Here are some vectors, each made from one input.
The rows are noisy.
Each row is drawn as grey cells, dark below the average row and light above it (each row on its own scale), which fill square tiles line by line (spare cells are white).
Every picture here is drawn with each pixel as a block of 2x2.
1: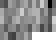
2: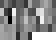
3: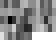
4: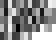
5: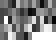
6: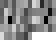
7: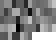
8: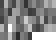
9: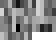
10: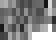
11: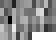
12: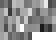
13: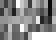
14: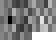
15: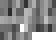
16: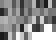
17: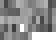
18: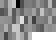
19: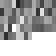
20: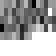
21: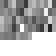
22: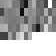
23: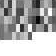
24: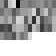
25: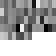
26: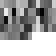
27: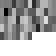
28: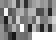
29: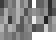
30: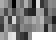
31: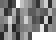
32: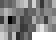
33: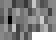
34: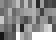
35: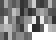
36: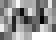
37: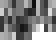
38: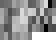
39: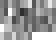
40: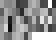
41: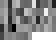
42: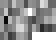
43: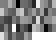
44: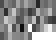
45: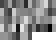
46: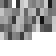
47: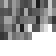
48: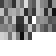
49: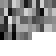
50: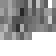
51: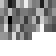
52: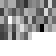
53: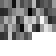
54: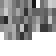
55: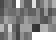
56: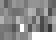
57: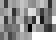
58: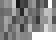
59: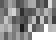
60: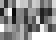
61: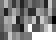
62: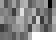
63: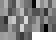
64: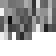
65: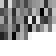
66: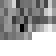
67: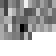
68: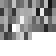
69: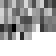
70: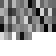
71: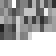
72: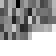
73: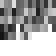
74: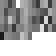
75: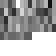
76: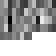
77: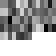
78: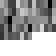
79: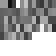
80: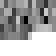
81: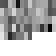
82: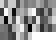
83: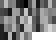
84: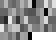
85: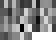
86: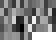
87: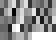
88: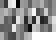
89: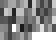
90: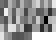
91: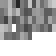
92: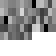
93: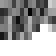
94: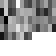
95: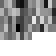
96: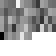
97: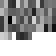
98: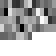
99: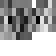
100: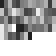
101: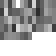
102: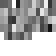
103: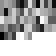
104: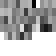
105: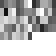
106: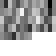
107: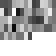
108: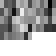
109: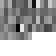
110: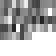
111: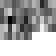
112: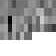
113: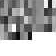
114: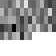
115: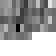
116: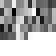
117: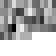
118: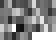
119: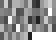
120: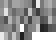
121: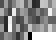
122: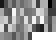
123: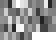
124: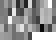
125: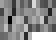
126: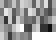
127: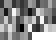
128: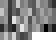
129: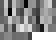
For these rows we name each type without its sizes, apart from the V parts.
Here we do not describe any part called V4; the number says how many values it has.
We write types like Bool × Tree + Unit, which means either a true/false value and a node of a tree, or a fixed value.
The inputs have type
Label × List(Bool × V4).
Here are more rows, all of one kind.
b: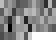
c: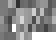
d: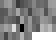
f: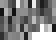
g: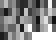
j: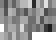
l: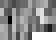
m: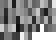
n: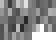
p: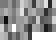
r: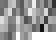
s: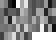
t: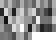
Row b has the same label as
f, l, n and s.
